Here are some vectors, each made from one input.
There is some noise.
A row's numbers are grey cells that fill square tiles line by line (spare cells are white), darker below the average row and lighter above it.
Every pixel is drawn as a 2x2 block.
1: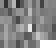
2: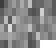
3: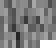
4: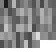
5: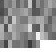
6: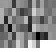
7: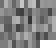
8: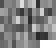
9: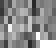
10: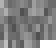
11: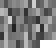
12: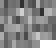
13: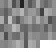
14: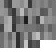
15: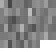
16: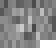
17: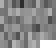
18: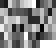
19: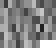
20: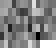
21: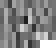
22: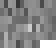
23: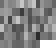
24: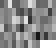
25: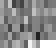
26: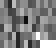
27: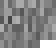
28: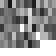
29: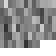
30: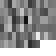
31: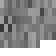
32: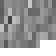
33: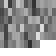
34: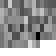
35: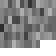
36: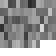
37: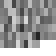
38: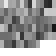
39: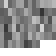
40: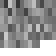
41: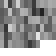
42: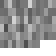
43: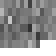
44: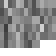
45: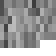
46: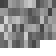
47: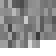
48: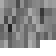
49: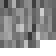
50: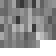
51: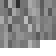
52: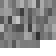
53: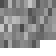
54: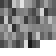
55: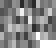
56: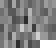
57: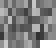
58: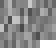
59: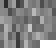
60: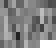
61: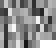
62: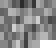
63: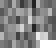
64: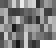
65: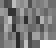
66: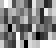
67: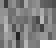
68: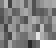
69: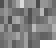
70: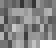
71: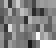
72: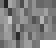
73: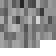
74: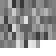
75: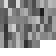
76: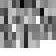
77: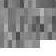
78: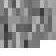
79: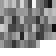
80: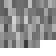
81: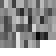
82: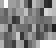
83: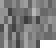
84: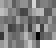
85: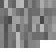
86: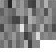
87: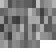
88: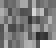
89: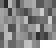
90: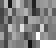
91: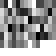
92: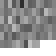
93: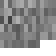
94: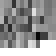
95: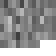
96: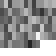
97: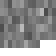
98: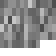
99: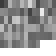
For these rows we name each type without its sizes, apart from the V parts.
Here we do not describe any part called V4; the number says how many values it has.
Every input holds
a list of items, each a true/false value and a value of V4.
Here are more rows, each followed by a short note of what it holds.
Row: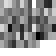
the empty list
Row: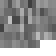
a list of two items
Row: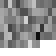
a list of two items
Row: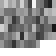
the empty list
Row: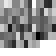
the empty list
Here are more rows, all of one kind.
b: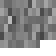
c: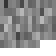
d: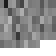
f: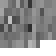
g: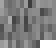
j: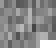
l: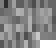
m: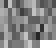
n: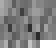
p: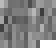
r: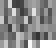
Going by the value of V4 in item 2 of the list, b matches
c, d, j and l.
